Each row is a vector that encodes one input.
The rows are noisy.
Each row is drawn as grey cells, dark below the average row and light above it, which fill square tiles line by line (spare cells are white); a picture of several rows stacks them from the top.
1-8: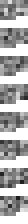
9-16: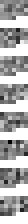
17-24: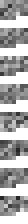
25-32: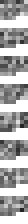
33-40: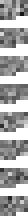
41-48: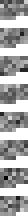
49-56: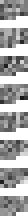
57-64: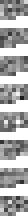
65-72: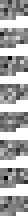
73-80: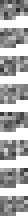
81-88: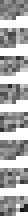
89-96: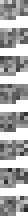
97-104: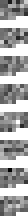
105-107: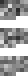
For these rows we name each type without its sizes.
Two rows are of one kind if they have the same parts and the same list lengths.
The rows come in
2 kinds.
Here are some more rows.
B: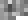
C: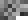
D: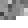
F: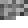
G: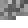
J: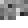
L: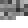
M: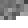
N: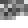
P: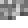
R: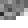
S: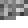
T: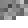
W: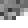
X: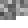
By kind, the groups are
B, F, G, J, L, M, P, S, T
C, D, N, R, W, X

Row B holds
a point on a line and four true/false values.
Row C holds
a point on each of two lines.
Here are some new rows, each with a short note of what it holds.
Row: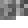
a point on a line and four true/false values
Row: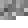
a point on a line and four true/false values
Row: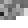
a point on each of two lines
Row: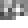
a point on each of two lines
